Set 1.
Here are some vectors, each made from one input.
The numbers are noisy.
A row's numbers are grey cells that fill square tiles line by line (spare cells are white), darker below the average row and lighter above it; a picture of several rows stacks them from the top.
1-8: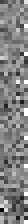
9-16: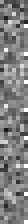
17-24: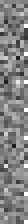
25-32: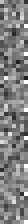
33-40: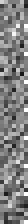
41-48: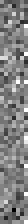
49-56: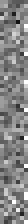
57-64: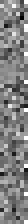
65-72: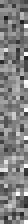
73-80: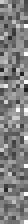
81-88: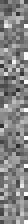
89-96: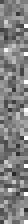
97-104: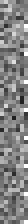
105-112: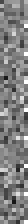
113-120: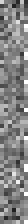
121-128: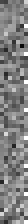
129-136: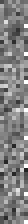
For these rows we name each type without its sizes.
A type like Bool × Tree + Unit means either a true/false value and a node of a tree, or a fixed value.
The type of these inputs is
(Circle + Line) × Line.
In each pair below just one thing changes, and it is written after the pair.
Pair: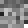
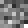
the place on the circle
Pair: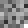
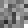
the place on the circle
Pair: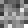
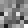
the place on the line
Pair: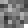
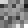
the place on the circle
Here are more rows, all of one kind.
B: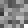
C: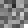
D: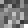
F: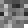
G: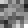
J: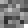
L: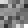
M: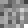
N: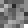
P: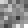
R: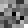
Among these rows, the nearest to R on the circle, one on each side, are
F and N.
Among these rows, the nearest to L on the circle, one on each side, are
G and P.
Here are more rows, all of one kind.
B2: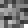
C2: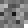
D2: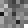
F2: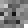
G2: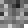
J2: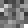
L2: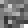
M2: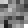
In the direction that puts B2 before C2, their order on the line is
G2, J2, B2, D2, C2, F2, L2, M2.
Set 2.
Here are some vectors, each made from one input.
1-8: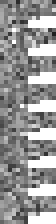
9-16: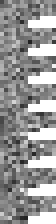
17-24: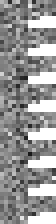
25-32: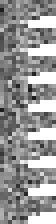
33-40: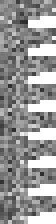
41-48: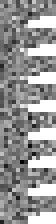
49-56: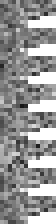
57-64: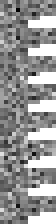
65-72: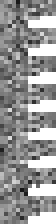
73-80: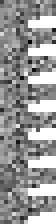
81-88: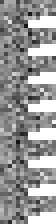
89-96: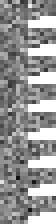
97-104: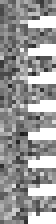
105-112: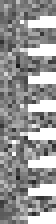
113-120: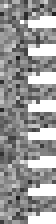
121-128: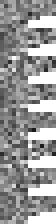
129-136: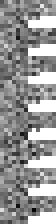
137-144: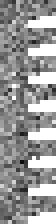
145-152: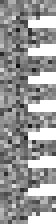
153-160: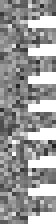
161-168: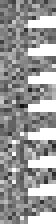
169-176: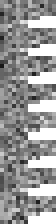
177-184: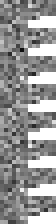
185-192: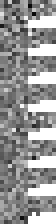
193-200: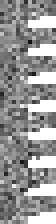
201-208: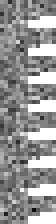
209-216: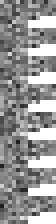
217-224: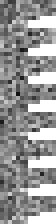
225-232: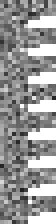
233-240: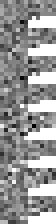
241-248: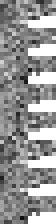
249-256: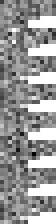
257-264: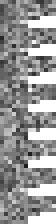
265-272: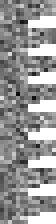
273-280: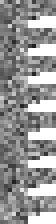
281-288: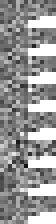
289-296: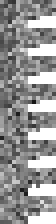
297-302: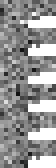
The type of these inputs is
Bool × Label11 + Tree12 + Unit.
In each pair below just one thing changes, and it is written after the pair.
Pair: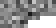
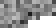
the true/false value
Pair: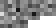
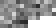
the label
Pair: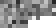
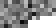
the label
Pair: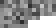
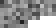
the true/false value
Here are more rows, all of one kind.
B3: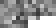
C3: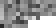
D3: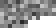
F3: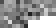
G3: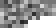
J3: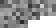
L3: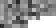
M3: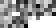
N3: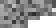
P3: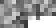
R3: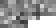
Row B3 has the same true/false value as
F3, L3 and N3.
